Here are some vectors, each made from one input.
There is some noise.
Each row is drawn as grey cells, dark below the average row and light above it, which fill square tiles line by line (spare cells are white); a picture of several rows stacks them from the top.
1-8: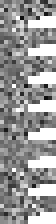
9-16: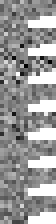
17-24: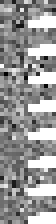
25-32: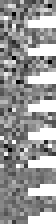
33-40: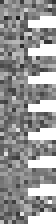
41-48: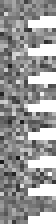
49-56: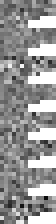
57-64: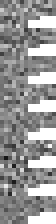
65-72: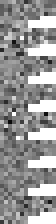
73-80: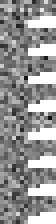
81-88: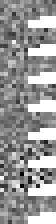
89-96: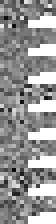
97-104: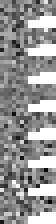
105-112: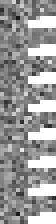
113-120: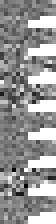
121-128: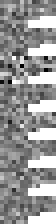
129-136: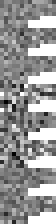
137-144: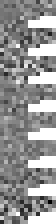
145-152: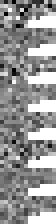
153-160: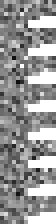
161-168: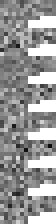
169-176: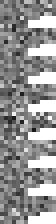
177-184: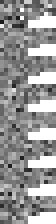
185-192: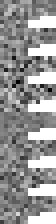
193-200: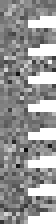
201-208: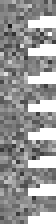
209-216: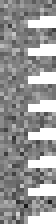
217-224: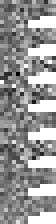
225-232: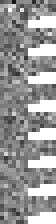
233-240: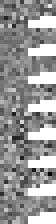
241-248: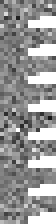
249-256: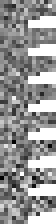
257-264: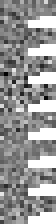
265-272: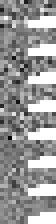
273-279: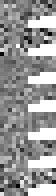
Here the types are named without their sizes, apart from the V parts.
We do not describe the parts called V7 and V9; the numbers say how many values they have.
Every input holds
either a fixed value, or a label and a true/false value, or a value of V7 and a value of V9.
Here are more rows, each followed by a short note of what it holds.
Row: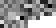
a value of V7 and a value of V9
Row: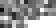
a value of V7 and a value of V9
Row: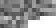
a label and a true/false value
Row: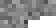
a fixed value
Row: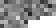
a fixed value
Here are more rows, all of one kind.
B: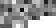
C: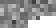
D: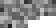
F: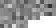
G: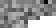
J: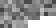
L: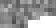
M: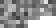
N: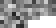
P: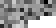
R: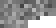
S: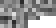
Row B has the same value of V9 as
G, N and P.
